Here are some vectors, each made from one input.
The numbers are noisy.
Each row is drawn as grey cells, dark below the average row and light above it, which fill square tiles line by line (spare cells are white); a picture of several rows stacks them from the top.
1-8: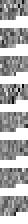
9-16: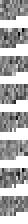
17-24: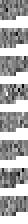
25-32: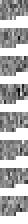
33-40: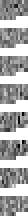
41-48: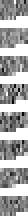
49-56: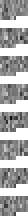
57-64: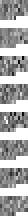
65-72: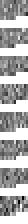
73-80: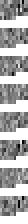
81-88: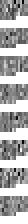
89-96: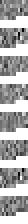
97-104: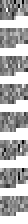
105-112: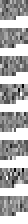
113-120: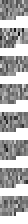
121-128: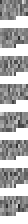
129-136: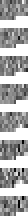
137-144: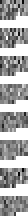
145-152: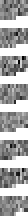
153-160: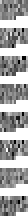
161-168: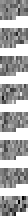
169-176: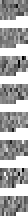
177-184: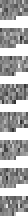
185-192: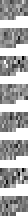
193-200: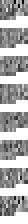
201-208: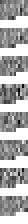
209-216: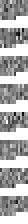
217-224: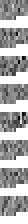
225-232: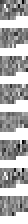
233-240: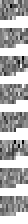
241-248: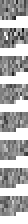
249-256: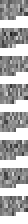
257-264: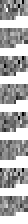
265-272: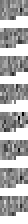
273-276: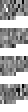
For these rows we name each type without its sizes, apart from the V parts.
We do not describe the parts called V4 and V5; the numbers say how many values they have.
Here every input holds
a true/false value, together with either a label and a value of V4, or a node of a tree and a value of V5.
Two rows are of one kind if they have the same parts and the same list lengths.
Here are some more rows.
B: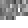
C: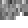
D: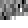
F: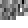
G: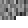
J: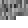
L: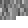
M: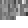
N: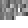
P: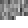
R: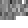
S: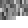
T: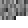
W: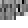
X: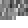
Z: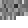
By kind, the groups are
B, C, M, N, P, R
D, F, G, J, L, S, T, W, X, Z

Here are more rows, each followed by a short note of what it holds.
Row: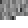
a label, a true/false value and a value of V4
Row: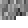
a node of a tree, a true/false value and a value of V5
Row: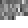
a label, a true/false value and a value of V4
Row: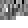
a label, a true/false value and a value of V4
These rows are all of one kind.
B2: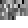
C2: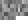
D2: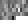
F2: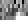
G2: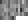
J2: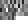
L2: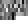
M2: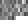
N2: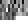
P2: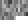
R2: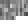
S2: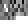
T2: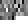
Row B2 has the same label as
D2, G2, L2 and T2.
